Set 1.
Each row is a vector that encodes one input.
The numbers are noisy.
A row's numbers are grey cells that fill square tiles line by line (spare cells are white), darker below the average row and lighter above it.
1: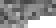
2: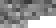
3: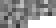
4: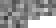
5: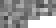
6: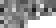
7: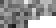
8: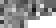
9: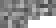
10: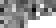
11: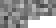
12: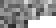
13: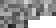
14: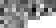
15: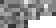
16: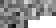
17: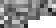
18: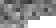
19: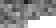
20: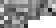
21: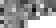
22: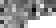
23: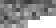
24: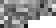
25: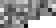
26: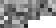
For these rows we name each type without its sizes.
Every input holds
a point on a line.
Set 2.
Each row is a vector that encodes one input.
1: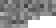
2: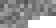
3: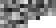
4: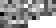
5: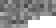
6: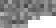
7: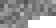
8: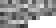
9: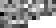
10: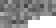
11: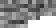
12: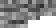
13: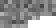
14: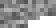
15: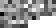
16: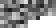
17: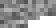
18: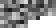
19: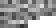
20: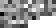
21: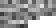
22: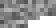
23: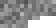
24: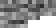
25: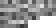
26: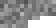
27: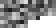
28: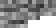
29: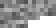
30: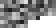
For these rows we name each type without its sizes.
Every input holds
a point on a line.
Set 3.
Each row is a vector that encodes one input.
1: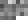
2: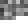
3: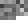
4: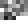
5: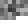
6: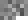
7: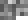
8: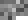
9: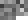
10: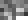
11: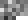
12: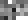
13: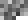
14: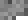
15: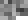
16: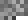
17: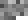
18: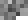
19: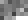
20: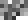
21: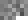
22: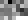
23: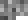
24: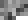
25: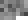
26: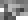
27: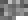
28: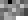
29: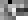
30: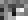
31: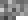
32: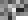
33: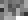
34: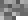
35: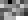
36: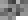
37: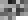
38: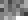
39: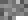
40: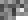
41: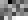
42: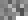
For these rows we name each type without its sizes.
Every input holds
a label.
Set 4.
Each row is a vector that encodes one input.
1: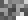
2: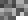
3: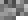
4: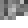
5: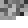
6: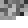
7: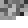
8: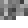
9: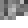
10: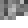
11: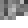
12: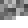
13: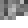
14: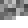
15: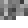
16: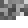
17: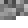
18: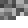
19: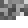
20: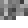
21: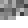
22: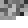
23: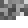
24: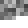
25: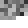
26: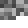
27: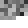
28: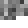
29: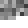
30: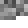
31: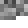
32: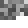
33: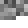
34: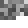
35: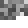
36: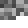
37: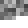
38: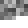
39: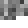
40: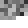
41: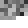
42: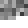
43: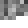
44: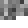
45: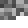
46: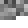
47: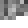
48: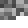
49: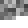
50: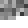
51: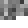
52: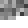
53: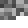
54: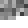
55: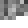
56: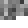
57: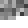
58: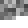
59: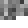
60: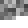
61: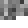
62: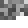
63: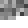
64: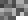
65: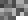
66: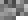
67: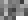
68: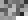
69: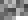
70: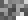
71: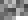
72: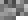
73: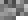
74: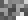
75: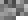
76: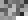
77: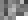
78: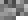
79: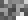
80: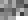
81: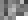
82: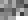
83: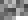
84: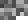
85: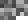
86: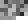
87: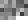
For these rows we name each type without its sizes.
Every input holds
three true/false values.
